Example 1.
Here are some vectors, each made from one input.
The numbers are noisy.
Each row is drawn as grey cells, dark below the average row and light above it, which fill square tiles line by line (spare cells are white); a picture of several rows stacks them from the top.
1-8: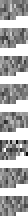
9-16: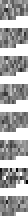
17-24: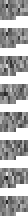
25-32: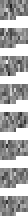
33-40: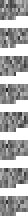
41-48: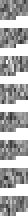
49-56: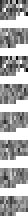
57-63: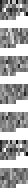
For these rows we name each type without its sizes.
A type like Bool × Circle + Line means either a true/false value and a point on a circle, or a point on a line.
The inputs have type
List(Line).
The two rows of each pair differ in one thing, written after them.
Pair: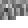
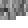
the place on the line in item 1 of the list
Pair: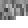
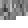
the place on the line in item 1 of the list
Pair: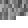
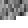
the place on the line in item 2 of the list
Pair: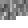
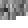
the place on the line in item 2 of the list
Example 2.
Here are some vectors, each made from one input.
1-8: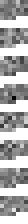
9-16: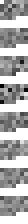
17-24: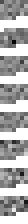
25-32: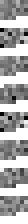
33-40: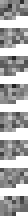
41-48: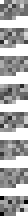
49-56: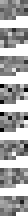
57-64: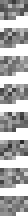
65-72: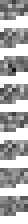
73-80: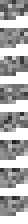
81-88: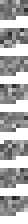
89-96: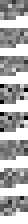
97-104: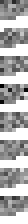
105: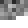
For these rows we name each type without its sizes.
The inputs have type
Bool × Label + Unit.
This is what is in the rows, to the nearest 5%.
About 10% of them hold a fixed value. The rest hold a label and a true/false value.
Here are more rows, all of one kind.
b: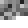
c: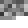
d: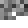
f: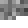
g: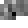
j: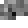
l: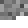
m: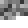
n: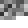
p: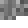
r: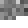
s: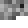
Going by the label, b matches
c, m and n.
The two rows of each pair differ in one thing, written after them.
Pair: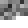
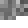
the label
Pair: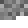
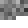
the true/false value
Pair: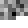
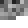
the label
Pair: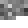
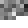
the label
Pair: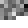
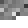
the true/false value
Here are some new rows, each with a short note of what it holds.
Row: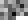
a label and a true/false value
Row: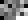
a fixed value
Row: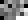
a fixed value
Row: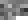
a label and a true/false value
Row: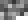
a label and a true/false value
